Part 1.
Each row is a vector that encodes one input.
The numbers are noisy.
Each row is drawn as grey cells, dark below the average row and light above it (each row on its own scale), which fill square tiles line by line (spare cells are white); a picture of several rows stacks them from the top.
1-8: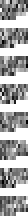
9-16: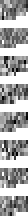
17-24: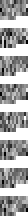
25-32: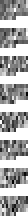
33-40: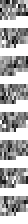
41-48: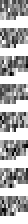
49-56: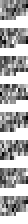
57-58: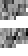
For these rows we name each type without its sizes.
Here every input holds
three true/false values.
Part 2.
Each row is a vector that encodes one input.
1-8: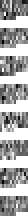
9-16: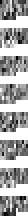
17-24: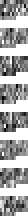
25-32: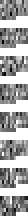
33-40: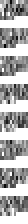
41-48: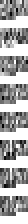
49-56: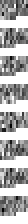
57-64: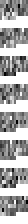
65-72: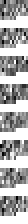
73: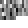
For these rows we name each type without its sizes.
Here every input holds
either a point on a circle, or a fixed value.
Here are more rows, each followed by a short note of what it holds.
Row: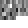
a point on a circle
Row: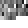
a fixed value
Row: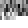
a point on a circle
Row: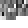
a fixed value
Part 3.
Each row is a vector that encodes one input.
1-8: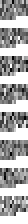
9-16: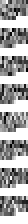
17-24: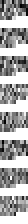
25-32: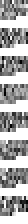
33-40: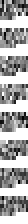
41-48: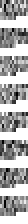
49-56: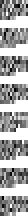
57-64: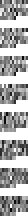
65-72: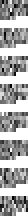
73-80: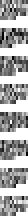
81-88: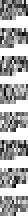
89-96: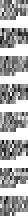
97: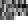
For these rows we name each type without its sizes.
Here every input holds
a point on a line.
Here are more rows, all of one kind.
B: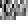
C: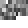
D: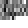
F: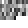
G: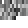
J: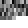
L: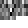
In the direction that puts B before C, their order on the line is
J, L, D, B, G, F, C.
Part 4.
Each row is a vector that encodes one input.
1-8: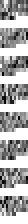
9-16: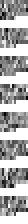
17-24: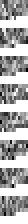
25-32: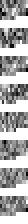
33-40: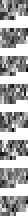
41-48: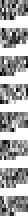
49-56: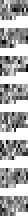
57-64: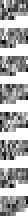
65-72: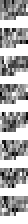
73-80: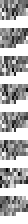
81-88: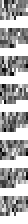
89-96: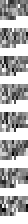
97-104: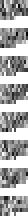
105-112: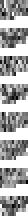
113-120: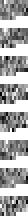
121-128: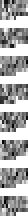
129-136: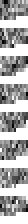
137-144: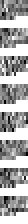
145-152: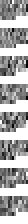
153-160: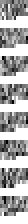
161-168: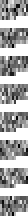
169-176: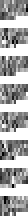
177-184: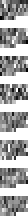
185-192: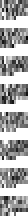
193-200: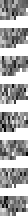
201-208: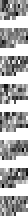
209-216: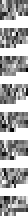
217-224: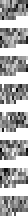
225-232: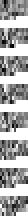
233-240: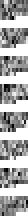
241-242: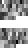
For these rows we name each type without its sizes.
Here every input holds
five true/false values.
